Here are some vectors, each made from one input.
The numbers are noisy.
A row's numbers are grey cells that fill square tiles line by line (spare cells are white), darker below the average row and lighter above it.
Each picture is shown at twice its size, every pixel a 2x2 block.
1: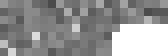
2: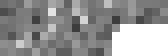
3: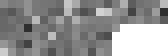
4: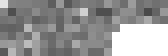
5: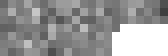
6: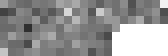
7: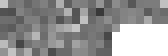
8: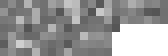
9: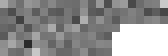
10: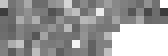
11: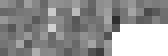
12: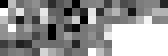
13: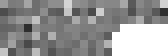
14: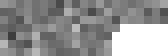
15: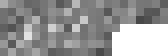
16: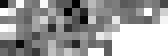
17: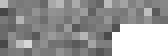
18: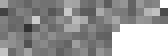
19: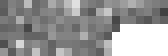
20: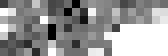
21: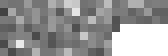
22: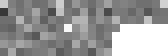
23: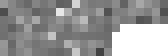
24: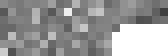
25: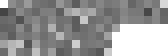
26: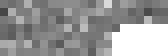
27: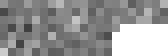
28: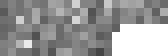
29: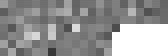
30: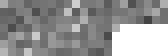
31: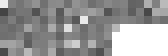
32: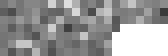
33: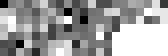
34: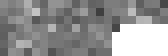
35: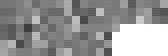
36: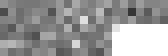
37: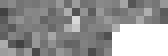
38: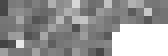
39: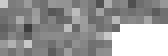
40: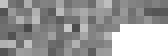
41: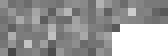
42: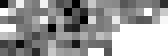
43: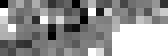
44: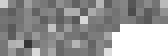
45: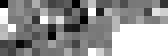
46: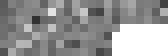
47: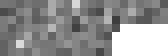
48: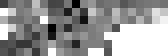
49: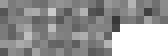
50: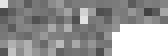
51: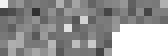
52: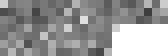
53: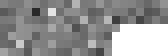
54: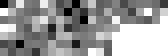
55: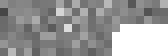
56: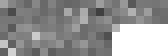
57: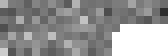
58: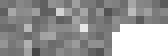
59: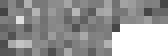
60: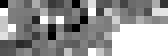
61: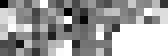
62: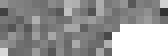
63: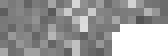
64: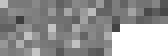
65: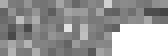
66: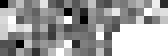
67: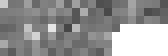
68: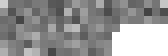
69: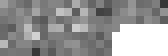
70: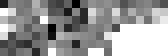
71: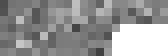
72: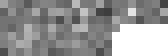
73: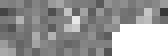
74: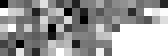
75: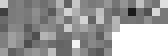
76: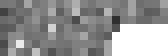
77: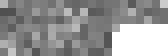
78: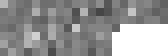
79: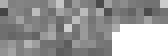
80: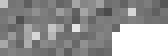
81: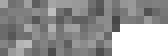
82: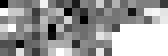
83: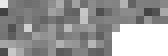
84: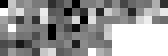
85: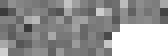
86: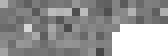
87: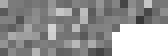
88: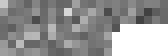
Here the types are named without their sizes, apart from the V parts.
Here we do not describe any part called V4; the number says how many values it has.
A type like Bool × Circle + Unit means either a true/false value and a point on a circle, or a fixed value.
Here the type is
Bool × Bool × Bool × V4 + Line.
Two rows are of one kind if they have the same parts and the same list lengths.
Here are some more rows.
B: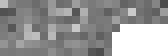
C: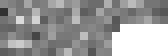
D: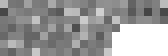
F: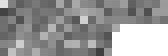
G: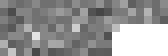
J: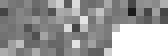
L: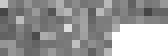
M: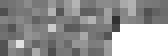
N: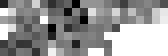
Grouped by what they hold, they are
B, C, D, F, G, J, L, M
N

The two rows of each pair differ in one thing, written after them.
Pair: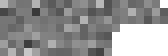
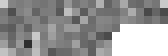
one of the three true/false values
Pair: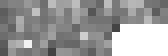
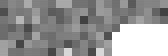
the value of V4
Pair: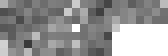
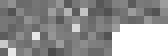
one of the three true/false values
